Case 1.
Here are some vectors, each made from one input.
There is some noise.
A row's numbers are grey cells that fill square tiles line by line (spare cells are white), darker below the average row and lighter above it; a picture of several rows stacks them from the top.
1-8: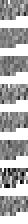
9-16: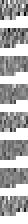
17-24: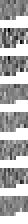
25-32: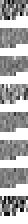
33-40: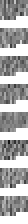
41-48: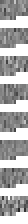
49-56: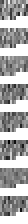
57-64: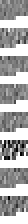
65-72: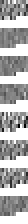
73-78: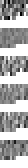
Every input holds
a point on a 9-point line and a true/false value.
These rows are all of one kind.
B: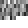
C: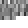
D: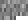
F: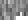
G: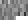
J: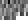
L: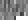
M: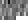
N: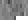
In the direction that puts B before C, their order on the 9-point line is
B, G, C, L, D, N, M, J, F.
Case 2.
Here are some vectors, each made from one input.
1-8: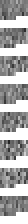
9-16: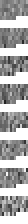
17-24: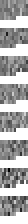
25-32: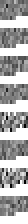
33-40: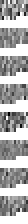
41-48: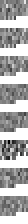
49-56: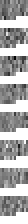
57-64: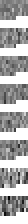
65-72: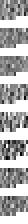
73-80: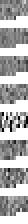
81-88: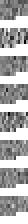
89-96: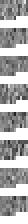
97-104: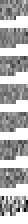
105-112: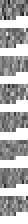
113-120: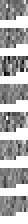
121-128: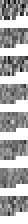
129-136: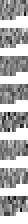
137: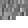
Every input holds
a point on a 13-point line and a true/false value.
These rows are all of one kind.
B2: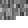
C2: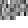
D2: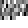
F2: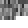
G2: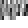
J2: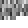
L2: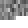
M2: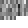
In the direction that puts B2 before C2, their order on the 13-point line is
M2, J2, G2, B2, D2, F2, C2, L2.
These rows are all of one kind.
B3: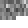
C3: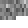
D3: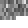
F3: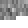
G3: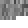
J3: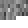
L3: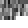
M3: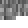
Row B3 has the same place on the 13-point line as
C3 and D3.
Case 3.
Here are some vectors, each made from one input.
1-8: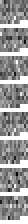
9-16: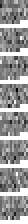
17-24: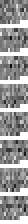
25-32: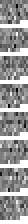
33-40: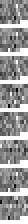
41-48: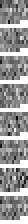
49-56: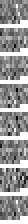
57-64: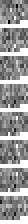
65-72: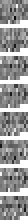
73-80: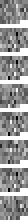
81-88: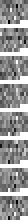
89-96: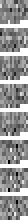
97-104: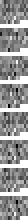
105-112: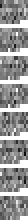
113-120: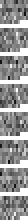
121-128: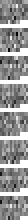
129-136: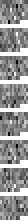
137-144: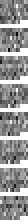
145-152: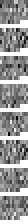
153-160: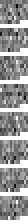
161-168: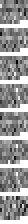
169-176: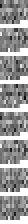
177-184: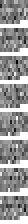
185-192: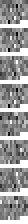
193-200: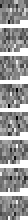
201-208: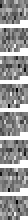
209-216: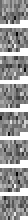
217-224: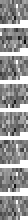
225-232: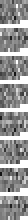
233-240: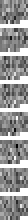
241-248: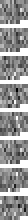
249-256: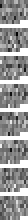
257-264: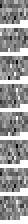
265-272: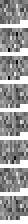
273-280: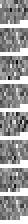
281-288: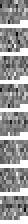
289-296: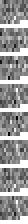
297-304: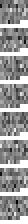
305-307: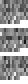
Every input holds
either a point on a 6-point circle and a true/false value, or a fixed value.
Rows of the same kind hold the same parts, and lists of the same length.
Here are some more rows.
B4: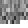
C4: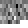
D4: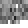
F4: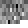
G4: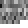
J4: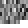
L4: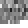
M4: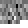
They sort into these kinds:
B4, C4, D4, F4, G4, L4, M4
J4

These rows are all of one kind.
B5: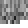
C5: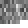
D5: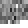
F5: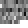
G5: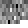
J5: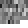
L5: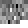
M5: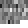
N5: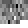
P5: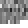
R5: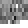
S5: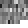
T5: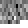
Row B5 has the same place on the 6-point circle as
D5 and R5.
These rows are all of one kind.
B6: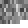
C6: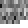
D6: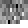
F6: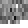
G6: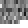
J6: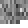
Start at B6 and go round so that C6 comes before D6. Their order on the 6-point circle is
B6, C6, F6, J6, G6, D6.
